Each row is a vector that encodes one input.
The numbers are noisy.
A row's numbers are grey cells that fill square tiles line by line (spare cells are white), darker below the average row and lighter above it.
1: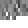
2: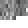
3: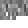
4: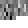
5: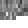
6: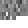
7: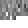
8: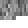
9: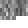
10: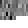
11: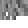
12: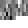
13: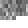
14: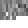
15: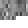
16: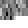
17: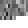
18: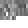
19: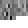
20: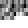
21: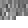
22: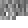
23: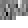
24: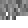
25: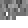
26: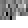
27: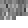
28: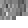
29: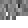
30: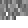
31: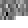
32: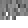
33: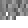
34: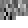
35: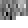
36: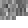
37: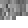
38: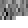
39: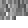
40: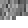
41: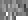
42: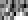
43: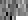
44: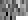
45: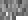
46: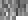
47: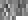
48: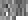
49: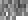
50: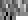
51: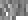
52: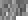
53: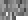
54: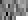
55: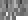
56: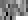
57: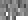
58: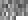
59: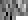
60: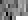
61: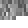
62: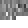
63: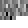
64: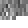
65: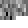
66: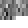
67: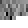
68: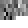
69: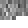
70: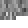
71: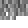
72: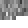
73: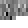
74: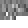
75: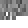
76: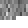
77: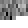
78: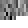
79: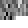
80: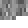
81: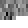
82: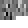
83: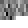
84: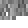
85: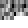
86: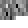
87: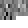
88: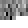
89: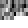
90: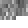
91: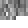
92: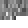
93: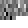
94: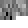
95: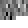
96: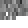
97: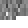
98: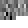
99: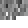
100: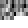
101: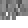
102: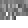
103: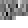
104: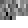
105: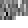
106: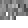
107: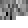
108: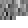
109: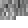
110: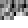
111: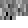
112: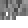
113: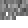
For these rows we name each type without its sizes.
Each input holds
either a fixed value, or two labels, or three true/false values.
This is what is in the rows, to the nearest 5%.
About 5% of them hold a fixed value. About 40% of them hold two labels. The rest hold three true/false values.
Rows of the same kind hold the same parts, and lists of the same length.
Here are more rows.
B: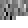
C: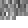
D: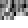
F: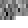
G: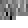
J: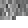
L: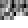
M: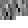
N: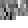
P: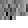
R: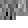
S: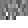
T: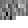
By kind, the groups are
B, F, G, M, N, P, R, T
C, J, S
D, L

